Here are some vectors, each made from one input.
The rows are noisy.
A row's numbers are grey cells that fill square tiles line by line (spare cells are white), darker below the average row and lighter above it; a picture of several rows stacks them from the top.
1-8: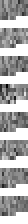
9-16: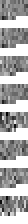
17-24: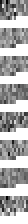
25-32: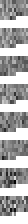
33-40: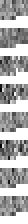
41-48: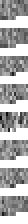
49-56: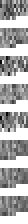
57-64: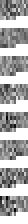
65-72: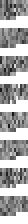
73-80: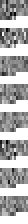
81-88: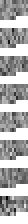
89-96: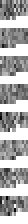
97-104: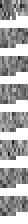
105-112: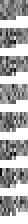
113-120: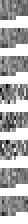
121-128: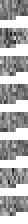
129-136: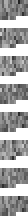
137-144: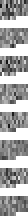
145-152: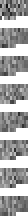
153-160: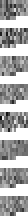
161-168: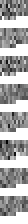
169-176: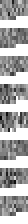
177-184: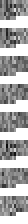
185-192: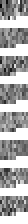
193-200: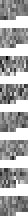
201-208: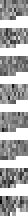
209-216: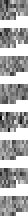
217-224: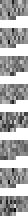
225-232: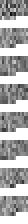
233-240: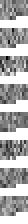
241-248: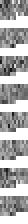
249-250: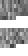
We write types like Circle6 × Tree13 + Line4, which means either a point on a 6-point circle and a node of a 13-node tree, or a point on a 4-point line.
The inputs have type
Bool × List2(Line5) + Circle6 × Circle6.
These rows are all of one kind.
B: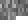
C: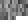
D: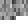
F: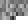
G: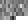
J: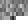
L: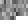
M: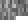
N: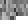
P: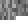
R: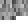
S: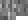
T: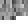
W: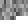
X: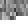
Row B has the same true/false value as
C, M, P and S.
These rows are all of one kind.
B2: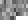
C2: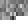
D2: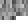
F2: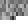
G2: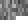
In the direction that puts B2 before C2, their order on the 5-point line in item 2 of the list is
F2, B2, C2, G2, D2.
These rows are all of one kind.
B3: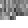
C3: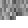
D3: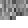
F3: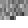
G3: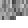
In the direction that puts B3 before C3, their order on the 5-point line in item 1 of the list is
F3, B3, D3, C3, G3.
